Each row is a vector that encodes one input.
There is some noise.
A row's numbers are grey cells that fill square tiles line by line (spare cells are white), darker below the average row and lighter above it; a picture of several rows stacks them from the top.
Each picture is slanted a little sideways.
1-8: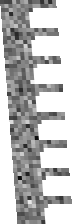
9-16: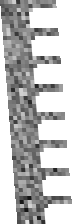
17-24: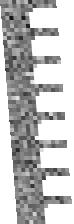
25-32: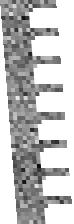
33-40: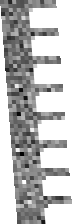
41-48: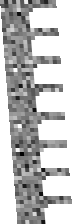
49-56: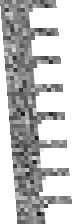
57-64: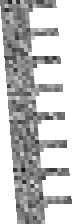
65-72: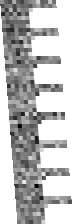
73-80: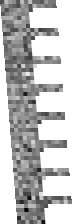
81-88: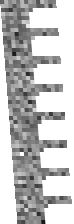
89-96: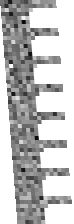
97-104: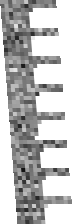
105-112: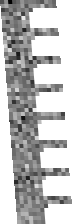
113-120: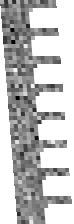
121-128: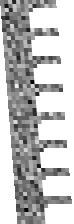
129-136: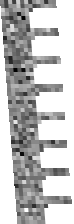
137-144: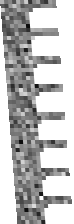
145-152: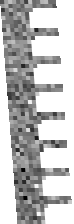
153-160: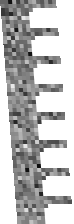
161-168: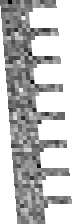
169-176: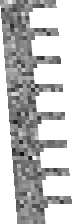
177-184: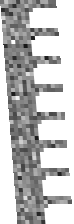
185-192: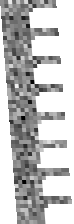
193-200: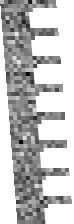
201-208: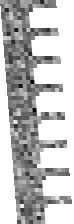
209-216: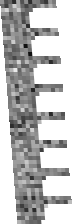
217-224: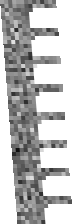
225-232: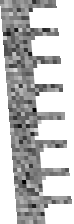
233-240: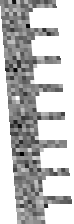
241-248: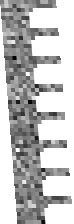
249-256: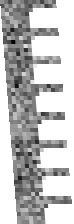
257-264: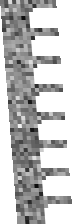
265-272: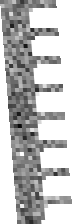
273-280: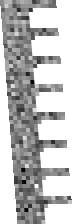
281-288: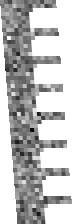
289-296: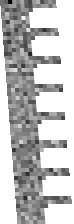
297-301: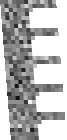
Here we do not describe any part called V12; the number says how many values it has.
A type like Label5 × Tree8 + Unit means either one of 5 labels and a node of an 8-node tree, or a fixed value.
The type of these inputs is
(Circle8 + Line5) × Label5 × Line9 × V12.
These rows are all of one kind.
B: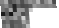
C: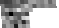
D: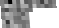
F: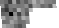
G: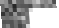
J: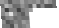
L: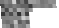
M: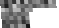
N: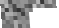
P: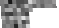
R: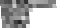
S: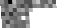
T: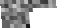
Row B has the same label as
C and P.
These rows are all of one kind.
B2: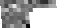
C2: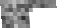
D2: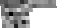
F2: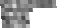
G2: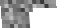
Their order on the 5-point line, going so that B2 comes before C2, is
B2, D2, G2, F2, C2.
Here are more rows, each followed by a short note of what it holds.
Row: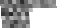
one of 5 labels, a point on a 5-point line, a point on a 9-point line and a value of V12
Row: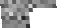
a point on an 8-point circle, one of 5 labels, a point on a 9-point line and a value of V12
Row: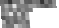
one of 5 labels, a point on a 5-point line, a point on a 9-point line and a value of V12
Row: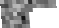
one of 5 labels, a point on a 5-point line, a point on a 9-point line and a value of V12
